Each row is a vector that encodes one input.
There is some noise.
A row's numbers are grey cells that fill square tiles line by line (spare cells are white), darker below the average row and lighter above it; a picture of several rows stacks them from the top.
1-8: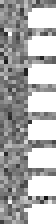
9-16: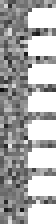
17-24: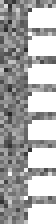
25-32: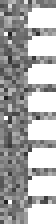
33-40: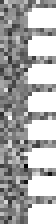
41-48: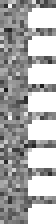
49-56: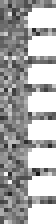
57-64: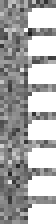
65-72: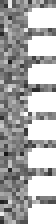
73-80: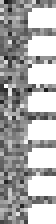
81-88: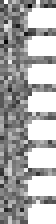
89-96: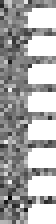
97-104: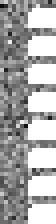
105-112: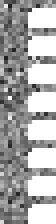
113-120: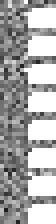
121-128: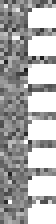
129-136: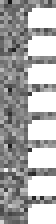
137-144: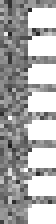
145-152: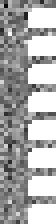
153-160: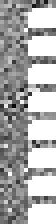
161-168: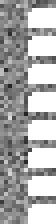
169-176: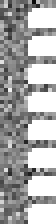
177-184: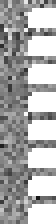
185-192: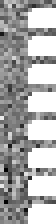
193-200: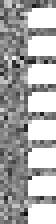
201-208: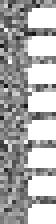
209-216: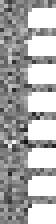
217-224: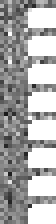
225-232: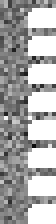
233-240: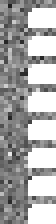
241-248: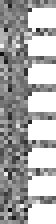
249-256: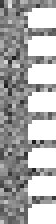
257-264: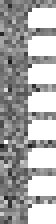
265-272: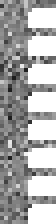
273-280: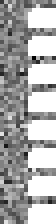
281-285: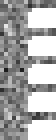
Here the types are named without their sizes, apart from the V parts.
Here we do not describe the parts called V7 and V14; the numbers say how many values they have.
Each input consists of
either a point on a line and a node of a tree, or a value of V7 and a value of V14.
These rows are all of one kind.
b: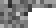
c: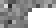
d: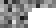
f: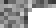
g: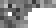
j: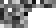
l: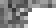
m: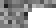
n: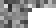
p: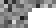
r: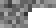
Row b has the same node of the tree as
c and j.
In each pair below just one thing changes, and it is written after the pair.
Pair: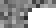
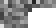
the node of the tree
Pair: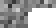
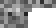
the place on the line
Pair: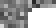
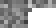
the node of the tree
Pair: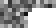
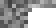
the node of the tree
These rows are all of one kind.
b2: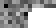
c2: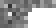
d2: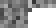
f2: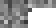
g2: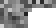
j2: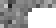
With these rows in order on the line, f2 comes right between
b2 and d2.
